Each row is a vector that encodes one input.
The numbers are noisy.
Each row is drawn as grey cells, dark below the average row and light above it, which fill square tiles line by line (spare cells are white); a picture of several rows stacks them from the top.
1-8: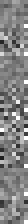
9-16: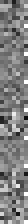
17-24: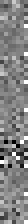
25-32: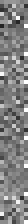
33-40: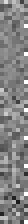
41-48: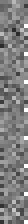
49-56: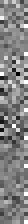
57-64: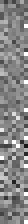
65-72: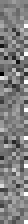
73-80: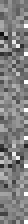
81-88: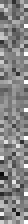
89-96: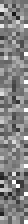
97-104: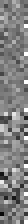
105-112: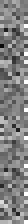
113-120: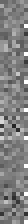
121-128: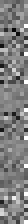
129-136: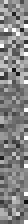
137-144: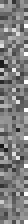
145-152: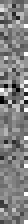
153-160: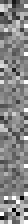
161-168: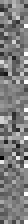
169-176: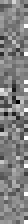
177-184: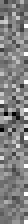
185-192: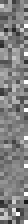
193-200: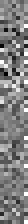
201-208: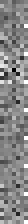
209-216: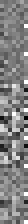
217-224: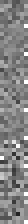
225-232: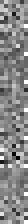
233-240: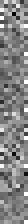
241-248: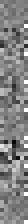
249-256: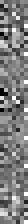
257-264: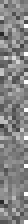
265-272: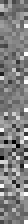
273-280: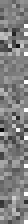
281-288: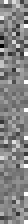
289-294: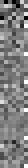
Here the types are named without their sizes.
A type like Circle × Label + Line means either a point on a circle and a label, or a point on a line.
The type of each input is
(Bool × Bool × Bool + Line) × Line.
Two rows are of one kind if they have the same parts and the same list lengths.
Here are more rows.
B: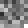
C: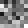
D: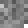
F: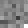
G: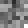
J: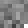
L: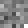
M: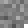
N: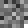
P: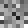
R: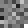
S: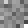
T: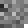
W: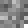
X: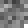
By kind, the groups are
B, C, D, J, L, M, P, R, S, W
F, G, N, T, X

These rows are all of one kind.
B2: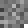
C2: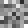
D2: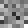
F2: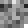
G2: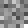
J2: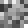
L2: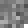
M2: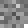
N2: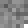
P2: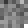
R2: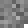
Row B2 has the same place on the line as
C2 and M2.
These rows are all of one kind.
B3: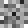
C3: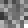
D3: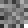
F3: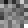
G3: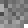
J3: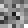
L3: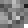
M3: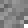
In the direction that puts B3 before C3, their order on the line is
L3, B3, G3, J3, C3, M3, F3, D3.
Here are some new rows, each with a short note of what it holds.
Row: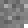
a point on each of two lines
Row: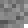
a point on each of two lines
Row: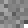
a point on a line and three true/false values
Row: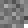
a point on each of two lines
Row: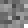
a point on each of two lines
